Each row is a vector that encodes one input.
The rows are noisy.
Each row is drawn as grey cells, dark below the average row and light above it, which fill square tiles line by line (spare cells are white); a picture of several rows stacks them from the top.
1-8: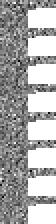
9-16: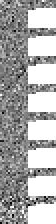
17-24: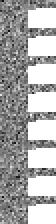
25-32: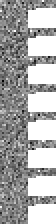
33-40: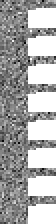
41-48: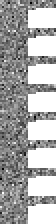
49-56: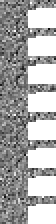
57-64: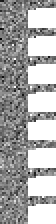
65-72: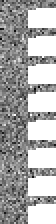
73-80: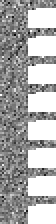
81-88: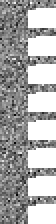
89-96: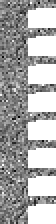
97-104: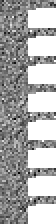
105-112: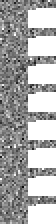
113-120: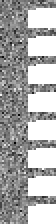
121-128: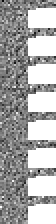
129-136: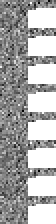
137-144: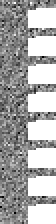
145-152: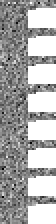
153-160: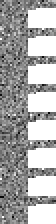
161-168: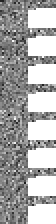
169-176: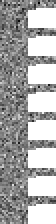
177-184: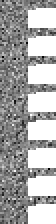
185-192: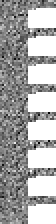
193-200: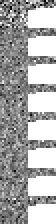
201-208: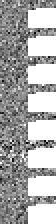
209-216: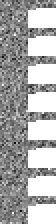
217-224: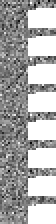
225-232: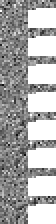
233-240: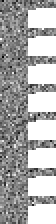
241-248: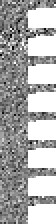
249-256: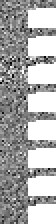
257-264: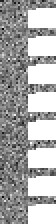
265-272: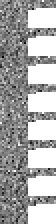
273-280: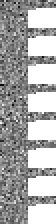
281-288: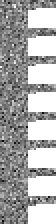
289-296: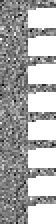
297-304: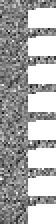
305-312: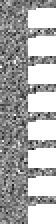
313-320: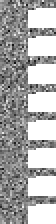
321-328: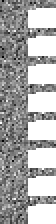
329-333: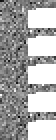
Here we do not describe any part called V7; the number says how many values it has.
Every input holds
a list of up to three items, each one of 9 labels and a value of V7.
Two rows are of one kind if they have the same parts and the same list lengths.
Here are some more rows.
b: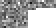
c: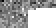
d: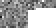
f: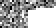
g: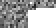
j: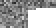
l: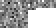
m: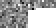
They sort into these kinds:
b, d, l, m
c, j
f
g

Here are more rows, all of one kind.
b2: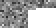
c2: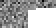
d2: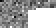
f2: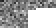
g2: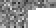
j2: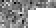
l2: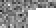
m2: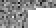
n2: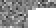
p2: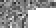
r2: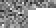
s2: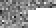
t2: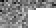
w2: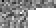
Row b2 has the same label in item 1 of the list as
f2, s2 and w2.
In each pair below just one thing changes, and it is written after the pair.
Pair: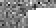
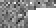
the value of V7 in item 1 of the list
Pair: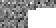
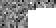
the value of V7 in item 1 of the list
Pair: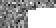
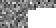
the label in item 1 of the list
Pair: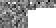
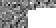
the value of V7 in item 1 of the list
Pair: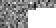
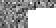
the label in item 1 of the list
